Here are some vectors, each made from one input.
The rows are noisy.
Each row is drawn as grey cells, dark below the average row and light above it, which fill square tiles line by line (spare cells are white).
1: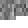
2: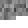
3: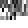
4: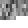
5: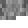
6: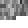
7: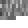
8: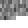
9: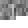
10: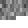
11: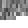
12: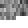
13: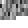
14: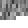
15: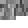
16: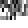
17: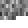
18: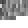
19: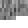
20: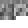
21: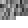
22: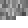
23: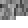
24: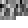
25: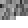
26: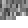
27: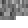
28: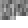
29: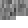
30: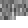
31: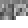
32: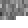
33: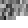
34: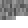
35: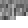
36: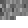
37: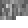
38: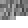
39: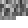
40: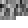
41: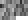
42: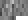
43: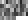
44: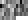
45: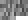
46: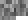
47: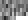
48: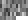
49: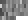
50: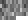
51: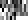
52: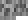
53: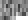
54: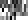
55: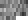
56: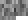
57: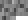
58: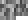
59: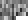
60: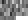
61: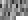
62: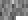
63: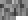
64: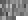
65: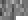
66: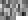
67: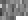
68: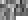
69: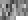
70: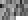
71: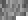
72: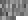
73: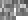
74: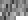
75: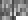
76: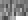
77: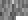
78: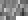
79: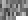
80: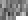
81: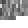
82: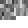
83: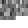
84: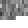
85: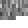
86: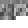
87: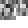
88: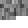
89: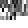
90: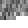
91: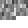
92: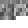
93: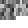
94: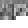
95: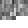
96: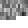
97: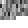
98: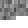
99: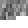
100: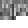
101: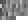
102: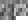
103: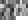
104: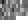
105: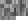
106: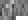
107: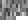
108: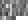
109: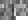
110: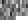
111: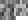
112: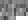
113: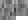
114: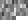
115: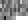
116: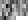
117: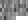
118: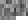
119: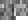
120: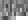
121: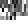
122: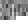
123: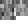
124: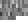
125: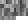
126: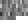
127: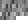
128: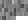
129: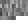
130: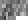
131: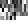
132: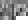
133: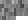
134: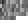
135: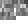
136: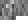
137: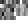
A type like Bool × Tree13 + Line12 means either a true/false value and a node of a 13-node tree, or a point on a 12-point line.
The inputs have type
List2(Bool × Line6).
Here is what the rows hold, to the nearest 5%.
All of them are lists of up to two items, each a point on a 6-point line and a true/false value: about 5% are empty, 30% hold one and 65% two.
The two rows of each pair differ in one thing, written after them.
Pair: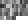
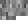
the true/false value in item 2 of the list
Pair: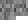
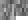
the place on the 6-point line in item 1 of the list
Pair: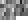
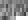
the true/false value in item 2 of the list
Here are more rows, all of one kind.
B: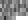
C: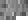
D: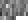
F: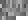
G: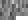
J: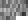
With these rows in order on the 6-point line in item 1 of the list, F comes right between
B and C.
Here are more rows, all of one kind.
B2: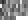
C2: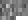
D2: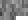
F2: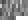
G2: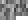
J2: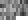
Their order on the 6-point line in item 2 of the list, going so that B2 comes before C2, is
B2, F2, J2, G2, D2, C2.
